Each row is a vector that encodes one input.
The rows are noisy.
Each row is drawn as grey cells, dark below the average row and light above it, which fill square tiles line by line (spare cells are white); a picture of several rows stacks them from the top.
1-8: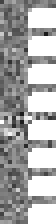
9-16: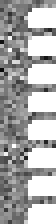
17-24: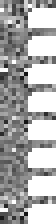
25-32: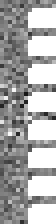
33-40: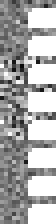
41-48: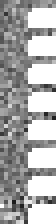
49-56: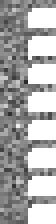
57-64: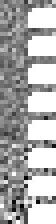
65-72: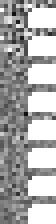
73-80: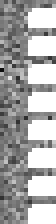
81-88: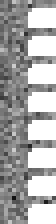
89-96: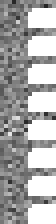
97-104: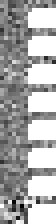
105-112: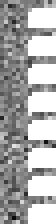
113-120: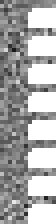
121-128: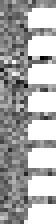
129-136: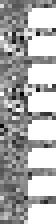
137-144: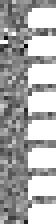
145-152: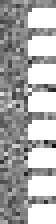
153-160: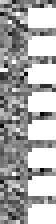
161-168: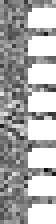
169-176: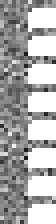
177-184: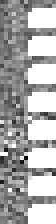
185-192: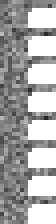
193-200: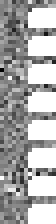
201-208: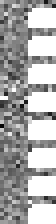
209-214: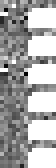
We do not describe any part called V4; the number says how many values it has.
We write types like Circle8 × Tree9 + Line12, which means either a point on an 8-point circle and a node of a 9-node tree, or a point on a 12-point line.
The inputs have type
(Bool × Bool × Bool × Bool + V4) × Line5 + Tree11.
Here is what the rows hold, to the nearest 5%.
About 75% of them hold a point on a 5-point line, together with either four true/false values, or a value of V4. The rest hold a node of an 11-node tree.
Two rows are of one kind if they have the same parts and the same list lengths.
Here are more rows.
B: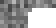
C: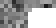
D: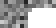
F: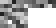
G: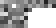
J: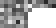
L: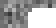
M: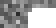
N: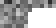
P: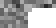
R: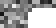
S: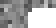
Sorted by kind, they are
B, C, L, M, P, S
D, N
F, G, J, R

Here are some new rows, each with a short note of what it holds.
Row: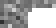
a point on a 5-point line and four true/false values
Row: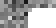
a point on a 5-point line and a value of V4
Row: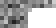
a point on a 5-point line and a value of V4
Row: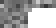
a point on a 5-point line and four true/false values
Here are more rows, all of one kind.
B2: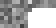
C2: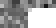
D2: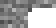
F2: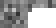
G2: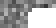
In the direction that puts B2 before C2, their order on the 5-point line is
F2, B2, D2, G2, C2.
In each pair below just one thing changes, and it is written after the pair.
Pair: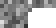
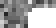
the place on the 5-point line
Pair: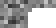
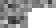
the place on the 5-point line
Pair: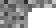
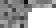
the place on the 5-point line
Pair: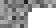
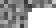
the place on the 5-point line
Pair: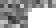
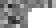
the place on the 5-point line
